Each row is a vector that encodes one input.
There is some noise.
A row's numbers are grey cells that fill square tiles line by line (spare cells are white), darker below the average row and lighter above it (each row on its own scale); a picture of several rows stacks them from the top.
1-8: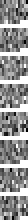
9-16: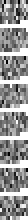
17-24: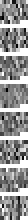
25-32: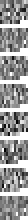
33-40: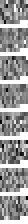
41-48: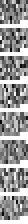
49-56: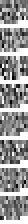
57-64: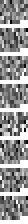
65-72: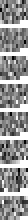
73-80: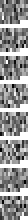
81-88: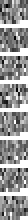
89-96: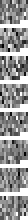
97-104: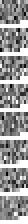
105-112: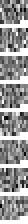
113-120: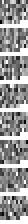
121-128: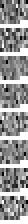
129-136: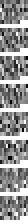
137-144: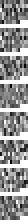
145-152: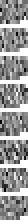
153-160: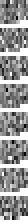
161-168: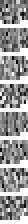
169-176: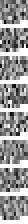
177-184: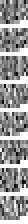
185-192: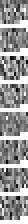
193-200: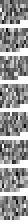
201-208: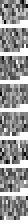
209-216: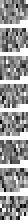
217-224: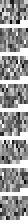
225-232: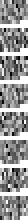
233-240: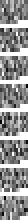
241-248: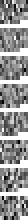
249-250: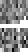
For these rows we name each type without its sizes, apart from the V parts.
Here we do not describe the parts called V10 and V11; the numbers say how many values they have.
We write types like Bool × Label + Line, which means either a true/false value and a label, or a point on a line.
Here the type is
Bool × V10 + Label × V11 + Unit.
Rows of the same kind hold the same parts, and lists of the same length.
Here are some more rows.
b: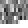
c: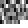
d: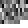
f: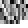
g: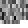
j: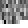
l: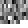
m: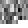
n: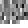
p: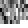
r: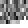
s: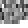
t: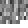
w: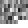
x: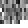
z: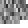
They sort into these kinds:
b, m, w
c, d, t, x
f, g, j, l, n, p, r, s, z

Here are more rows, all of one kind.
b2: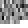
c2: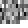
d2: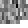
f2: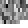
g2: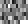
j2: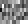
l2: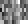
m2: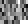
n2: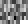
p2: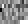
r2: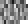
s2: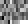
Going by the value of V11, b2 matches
g2, j2, m2 and n2.
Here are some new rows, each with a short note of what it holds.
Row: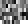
a label and a value of V11
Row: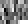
a fixed value
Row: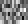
a label and a value of V11
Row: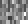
a true/false value and a value of V10
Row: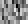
a label and a value of V11
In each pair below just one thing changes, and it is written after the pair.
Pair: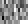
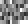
the value of V11
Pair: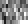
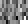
the label
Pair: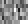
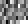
the value of V11
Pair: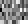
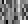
the label
